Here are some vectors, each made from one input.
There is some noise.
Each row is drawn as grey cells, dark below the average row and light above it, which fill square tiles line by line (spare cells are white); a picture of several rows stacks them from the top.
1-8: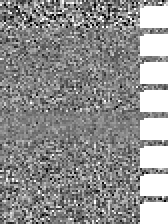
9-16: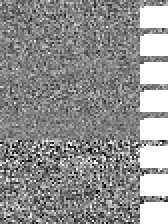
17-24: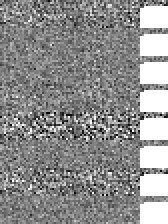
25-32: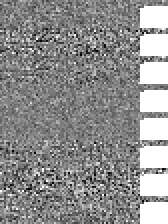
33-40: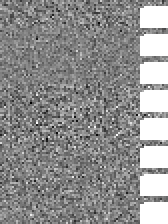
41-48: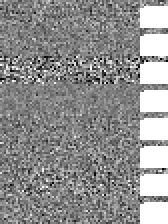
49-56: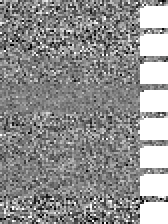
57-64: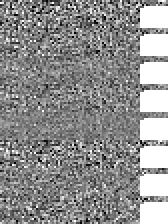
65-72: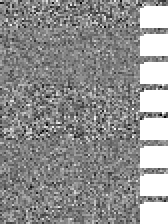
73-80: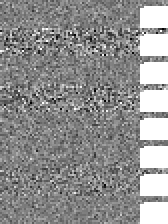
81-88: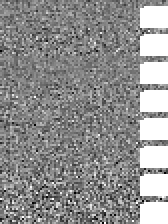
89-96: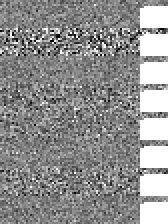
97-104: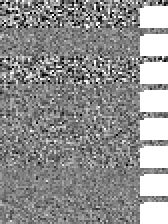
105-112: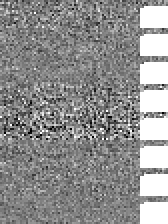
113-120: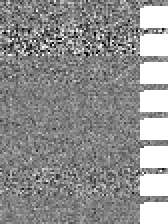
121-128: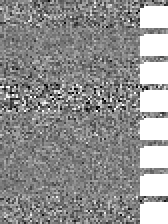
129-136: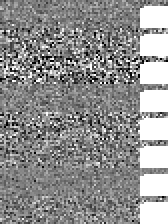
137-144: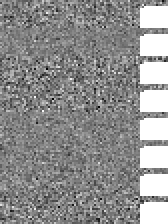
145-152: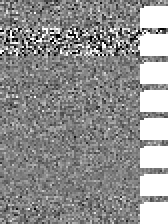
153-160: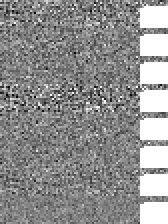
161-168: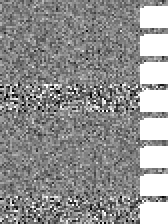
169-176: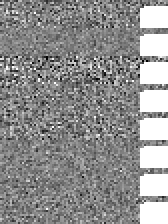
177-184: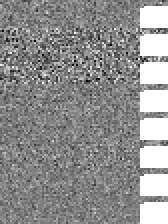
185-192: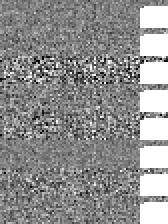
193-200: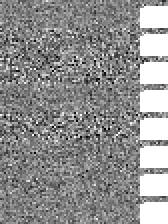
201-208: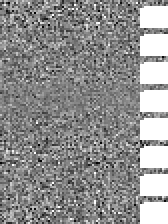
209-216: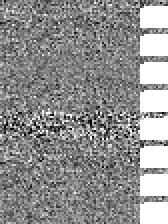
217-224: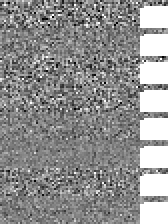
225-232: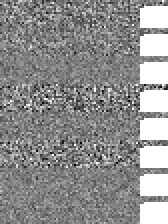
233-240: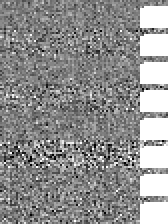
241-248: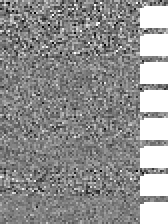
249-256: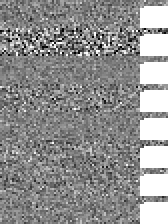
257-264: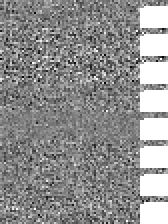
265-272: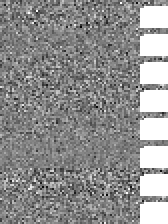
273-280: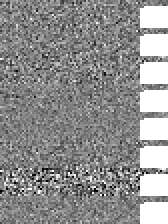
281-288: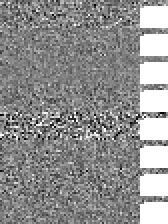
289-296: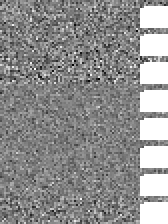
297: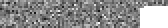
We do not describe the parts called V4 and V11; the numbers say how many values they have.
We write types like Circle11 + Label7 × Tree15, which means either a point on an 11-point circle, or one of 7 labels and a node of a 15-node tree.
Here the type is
Bool × (Label5 × V11 + V4).
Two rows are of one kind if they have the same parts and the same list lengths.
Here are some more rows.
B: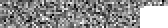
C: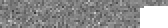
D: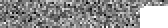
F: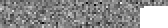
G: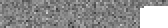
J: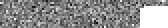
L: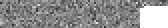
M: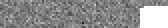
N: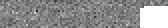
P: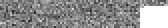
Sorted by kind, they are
B, D, F
C, G, J, L, M, N, P

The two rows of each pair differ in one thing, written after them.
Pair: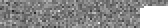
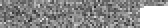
the label
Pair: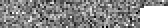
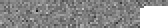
the value of V11
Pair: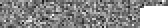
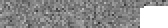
the true/false value
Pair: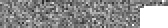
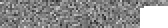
the label
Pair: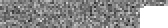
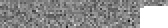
the label
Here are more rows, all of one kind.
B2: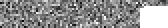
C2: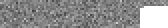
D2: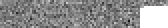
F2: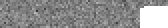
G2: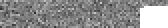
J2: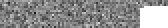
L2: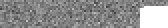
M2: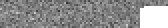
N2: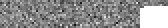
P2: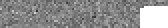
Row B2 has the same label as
D2, G2, J2 and N2.
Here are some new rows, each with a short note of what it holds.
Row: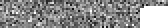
one of 5 labels, a true/false value and a value of V11
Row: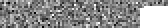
one of 5 labels, a true/false value and a value of V11
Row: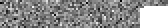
a true/false value and a value of V4
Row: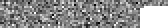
a true/false value and a value of V4
